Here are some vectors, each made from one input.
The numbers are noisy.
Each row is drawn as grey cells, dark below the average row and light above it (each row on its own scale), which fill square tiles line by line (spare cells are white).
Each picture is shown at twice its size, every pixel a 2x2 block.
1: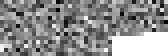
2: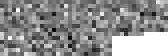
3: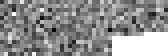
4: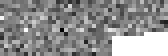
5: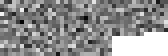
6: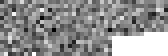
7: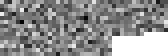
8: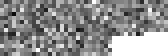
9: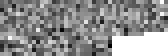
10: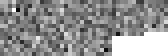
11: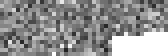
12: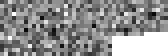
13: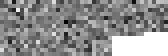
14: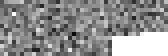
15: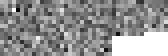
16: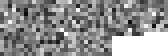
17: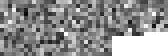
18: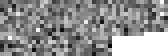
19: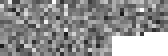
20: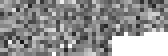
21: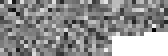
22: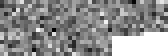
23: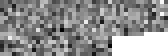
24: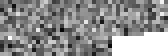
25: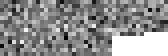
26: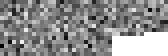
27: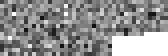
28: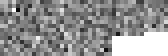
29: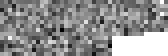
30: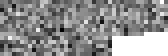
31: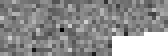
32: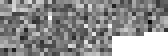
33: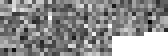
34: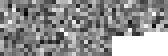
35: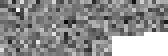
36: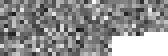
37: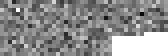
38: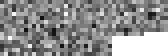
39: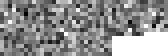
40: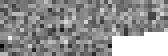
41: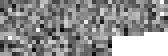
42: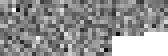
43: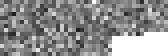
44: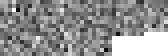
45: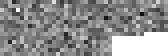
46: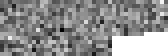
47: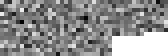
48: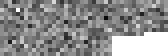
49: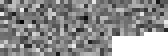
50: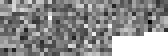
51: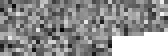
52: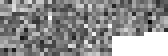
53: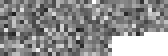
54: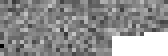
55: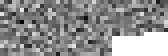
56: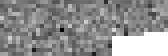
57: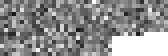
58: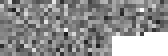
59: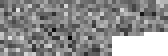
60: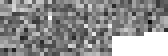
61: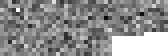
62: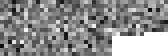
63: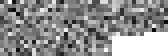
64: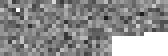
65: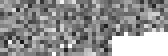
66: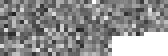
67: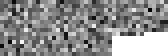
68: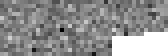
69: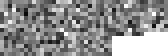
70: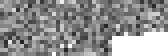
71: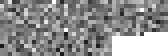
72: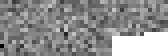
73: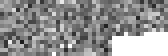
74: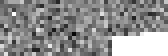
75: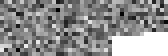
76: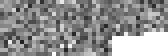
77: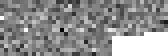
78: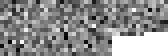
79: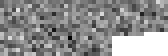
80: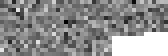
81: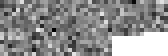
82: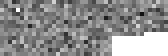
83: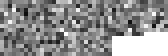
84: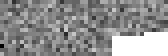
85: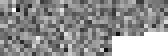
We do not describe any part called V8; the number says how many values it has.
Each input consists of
either a point on a 6-point line, or a true/false value and a value of V8.
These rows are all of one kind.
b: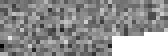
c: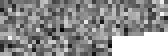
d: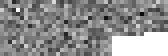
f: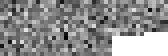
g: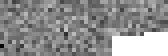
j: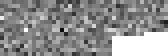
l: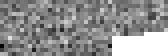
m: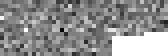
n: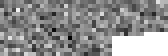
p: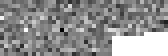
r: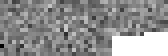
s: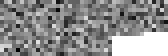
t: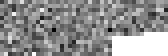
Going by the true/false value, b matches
c, l, n and t.
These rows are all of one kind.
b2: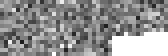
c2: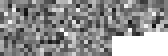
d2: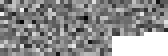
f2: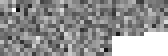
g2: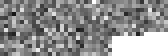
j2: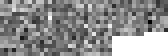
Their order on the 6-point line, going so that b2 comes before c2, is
j2, d2, g2, b2, f2, c2.
